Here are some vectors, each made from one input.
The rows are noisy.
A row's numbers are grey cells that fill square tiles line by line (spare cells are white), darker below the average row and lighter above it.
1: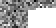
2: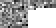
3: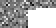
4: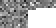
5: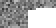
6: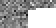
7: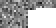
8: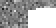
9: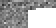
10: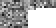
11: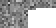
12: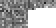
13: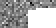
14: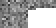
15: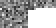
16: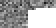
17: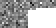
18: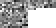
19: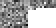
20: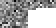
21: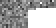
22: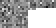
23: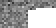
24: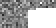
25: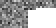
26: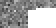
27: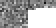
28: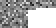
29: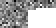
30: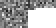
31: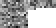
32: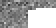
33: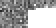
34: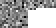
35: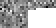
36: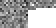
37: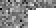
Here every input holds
a point on a 3-point line, a point on a 5-point line and a true/false value.
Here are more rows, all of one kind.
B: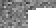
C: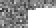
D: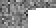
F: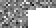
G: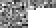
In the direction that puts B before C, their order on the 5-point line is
G, D, B, C, F.
